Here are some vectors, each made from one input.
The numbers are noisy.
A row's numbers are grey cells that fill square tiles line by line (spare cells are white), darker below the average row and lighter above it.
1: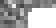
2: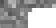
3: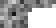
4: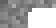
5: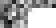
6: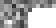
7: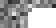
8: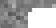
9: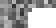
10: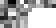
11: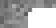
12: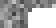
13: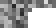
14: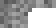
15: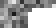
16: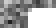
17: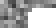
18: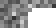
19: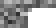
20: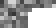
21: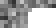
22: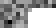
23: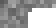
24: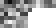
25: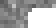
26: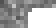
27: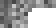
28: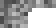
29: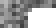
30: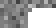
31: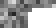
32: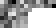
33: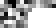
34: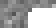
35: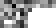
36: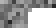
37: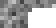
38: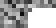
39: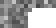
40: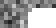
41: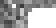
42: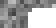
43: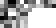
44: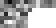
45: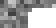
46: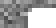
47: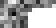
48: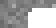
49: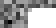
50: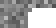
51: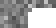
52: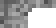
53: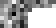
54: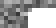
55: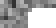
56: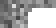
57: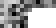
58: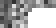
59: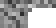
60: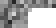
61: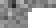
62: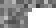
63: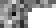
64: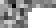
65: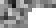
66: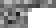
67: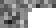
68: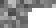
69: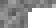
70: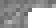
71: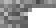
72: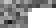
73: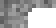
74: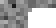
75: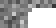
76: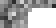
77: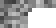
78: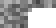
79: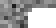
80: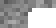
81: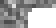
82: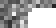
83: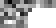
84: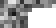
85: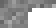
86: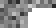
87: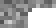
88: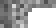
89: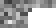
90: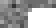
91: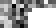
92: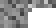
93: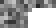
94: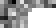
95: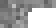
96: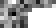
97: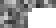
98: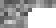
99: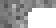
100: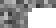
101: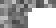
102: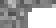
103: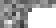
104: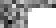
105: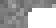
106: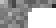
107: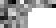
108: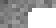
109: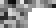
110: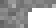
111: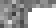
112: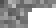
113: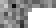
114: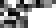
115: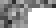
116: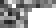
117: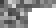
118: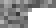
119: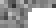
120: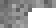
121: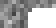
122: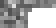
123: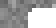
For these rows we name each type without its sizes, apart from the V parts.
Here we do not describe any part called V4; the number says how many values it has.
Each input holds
either a point on a circle, or a node of a tree, or a value of V4.
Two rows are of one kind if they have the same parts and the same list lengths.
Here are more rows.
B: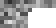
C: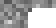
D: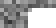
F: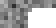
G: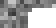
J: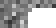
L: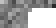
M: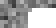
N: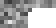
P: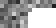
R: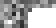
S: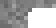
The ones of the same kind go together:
B, C, G, N, R, S
D, F, L, M
J, P

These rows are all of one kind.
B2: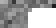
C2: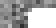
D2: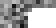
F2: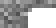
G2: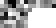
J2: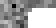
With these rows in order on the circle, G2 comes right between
B2 and F2.
